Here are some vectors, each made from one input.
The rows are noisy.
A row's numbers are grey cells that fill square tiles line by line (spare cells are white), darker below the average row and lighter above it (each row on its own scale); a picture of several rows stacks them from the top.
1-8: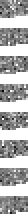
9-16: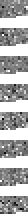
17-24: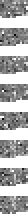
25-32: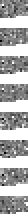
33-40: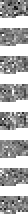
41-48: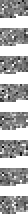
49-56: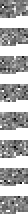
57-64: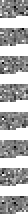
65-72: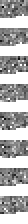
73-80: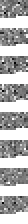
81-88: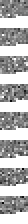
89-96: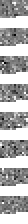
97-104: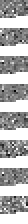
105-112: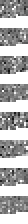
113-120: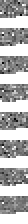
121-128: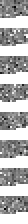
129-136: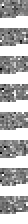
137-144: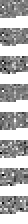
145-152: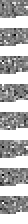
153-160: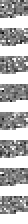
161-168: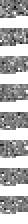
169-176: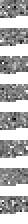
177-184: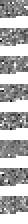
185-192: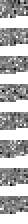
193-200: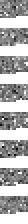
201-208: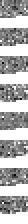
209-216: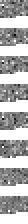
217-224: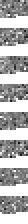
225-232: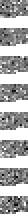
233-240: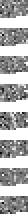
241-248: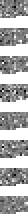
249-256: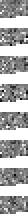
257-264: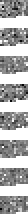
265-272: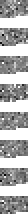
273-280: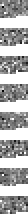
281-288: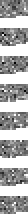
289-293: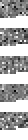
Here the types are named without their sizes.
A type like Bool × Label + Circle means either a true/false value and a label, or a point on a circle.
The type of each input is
Circle × (Circle + Label) × Line.
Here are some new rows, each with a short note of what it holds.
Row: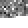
a point on each of two circles and a point on a line
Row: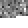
a point on each of two circles and a point on a line
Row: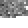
a point on a circle, a label and a point on a line
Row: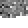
a point on a circle, a label and a point on a line
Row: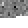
a point on a circle, a label and a point on a line
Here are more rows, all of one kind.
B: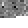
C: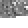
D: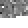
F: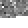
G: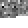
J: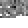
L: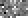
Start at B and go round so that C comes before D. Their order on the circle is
B, C, J, F, D, L, G.
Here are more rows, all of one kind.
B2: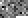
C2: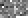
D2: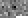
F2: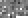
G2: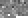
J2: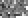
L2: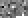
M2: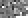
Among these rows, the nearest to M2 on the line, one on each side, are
C2 and J2.
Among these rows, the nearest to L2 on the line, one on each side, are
B2 and F2.
